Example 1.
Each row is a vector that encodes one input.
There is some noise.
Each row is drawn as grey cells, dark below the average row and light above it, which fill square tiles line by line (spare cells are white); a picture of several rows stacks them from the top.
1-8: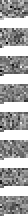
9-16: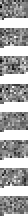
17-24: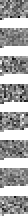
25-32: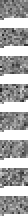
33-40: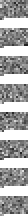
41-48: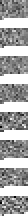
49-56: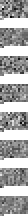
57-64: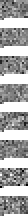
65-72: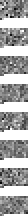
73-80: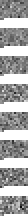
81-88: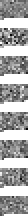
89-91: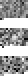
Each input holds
a point on an 18-point line.
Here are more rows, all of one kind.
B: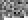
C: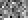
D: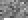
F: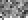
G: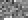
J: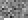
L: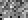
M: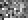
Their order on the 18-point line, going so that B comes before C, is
B, L, C, J, D, M, F, G.
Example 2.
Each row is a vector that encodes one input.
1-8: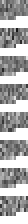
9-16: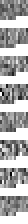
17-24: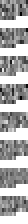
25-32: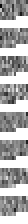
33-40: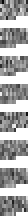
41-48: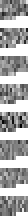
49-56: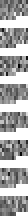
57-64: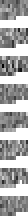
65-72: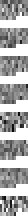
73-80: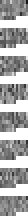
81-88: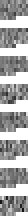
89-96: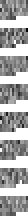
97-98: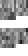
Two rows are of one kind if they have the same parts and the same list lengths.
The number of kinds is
2.
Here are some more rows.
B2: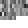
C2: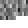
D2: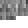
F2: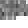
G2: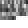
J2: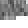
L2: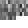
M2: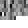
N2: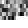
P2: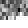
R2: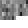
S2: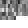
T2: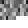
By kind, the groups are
B2, M2
C2, D2, F2, G2, J2, L2, N2, P2, R2, S2, T2

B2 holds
a fixed value.
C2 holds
a point on a 10-point circle.
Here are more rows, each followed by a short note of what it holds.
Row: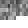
a point on a 10-point circle
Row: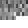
a point on a 10-point circle
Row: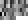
a fixed value
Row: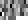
a fixed value
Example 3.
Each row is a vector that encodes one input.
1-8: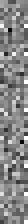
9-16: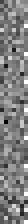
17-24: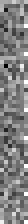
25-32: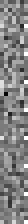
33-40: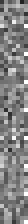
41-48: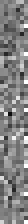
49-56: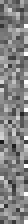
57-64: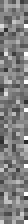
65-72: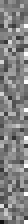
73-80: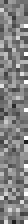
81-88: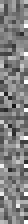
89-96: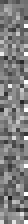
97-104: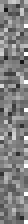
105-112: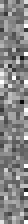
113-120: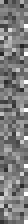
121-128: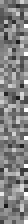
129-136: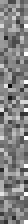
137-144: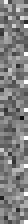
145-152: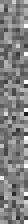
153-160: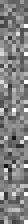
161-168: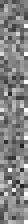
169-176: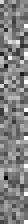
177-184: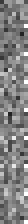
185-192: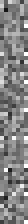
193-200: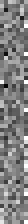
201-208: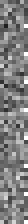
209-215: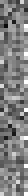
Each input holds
a point on a 16-point line.
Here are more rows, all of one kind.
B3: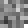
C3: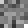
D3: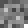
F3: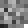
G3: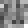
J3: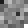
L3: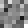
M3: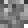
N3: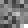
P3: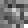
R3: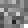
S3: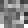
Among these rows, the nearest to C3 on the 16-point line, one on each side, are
D3 and R3.
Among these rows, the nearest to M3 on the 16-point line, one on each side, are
B3 and J3.
